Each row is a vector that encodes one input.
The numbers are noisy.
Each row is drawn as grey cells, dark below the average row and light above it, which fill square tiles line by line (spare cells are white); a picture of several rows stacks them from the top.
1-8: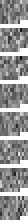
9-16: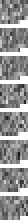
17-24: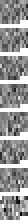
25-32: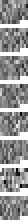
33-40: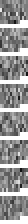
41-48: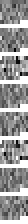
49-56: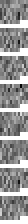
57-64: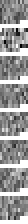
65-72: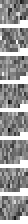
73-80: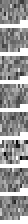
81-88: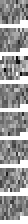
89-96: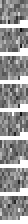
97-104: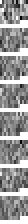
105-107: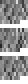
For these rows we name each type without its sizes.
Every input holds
a list of points on a line.
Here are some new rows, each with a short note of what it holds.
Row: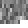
a list of one item
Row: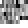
the empty list
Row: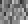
a list of two items
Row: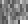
a list of one item
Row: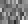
a list of three items
